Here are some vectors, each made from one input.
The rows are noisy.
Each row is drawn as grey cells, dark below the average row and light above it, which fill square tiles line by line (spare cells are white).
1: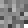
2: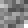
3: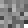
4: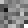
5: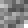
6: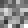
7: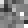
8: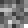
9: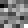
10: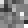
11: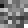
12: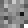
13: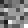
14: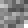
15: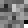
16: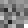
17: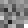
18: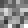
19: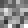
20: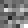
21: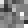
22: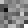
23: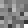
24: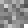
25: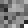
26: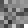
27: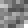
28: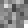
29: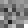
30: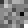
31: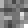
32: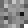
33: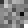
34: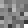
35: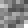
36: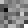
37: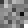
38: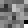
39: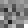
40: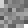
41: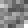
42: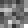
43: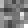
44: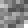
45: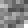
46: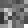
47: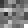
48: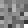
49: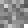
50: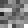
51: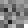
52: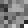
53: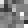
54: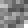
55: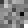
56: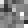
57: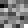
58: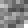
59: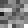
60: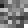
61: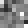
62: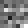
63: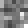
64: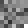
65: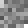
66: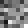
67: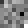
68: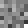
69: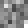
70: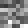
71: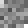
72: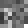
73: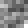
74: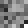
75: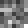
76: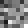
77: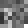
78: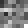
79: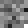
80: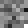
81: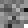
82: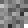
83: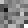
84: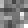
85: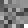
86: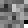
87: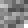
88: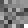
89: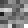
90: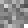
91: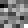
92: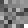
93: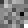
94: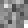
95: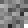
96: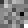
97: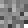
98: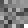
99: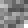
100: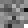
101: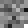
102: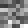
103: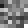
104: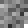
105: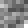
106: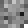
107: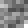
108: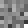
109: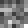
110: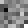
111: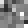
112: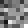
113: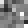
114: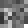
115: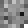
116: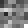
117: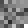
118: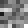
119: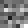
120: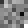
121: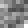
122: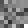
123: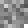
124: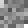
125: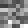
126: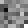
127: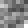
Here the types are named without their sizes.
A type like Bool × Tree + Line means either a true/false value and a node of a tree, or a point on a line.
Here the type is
Bool × Bool × Bool × Bool + Label.
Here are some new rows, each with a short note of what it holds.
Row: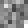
four true/false values
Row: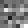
a label
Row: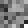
four true/false values
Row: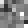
four true/false values
